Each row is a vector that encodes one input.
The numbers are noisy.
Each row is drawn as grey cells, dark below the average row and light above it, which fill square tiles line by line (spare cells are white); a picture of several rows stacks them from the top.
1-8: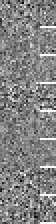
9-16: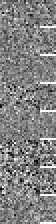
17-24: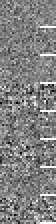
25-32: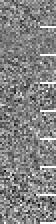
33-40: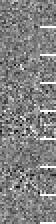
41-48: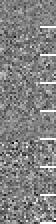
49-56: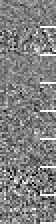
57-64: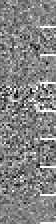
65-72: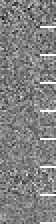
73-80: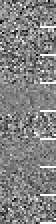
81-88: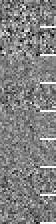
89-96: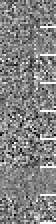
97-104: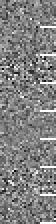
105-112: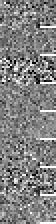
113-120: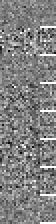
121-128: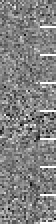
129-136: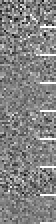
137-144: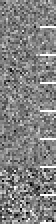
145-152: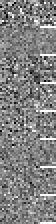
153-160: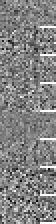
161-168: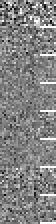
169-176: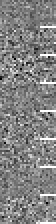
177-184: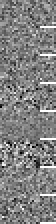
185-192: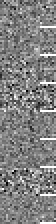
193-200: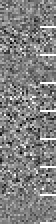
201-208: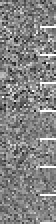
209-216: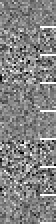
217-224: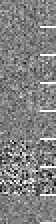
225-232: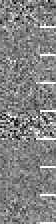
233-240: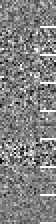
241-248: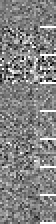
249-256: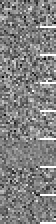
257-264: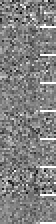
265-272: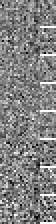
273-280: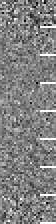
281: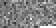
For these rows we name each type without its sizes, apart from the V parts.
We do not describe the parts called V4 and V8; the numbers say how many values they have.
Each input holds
either a point on a circle, a label and a value of V8, or a value of V4.
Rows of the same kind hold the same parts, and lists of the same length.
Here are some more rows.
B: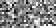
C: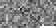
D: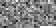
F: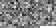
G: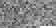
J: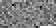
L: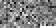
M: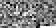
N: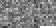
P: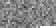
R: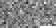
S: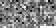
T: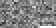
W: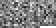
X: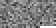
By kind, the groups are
B, C, D, F, G, J, N, P, R, T, W, X
L, M, S

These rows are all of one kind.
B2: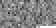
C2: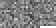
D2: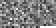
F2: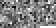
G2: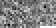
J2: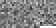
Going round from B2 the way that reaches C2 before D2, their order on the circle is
B2, F2, C2, J2, G2, D2.
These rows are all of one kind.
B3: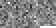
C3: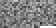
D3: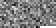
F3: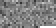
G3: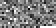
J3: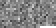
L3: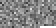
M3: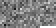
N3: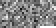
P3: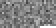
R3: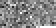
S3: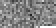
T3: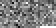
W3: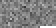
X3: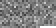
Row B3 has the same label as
D3, G3, J3 and R3.
